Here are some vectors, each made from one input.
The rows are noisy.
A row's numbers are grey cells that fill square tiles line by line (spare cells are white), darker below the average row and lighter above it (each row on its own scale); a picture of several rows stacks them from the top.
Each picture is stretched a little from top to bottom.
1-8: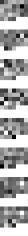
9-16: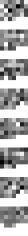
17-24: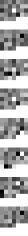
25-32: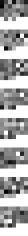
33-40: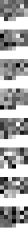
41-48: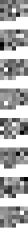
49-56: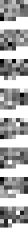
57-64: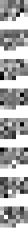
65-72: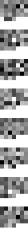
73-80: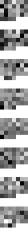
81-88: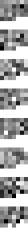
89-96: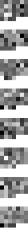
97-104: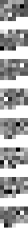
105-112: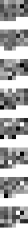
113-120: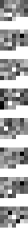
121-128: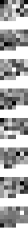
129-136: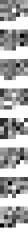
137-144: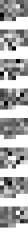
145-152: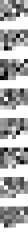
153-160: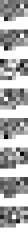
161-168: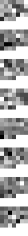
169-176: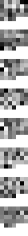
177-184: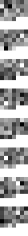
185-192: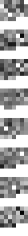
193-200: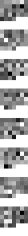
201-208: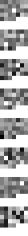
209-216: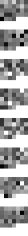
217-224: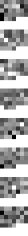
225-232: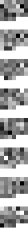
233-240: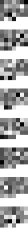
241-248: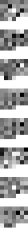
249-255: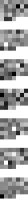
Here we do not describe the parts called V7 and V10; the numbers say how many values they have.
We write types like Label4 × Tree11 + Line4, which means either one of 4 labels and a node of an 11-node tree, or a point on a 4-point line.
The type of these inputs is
Bool × Bool × Bool + Line6 + (Line11 + V7) × V10.
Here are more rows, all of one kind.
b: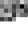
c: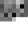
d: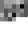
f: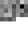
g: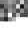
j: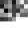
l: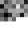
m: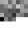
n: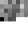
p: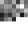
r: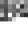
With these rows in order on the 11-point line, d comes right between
g and r.
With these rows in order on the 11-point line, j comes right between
l and n.
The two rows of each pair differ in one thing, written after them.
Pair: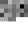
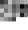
the value of V7
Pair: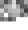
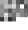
the value of V10
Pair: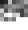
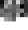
the value of V10
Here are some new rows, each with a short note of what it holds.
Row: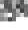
three true/false values
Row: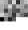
a point on an 11-point line and a value of V10
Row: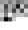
a point on a 6-point line
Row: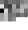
three true/false values
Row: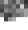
a point on a 6-point line
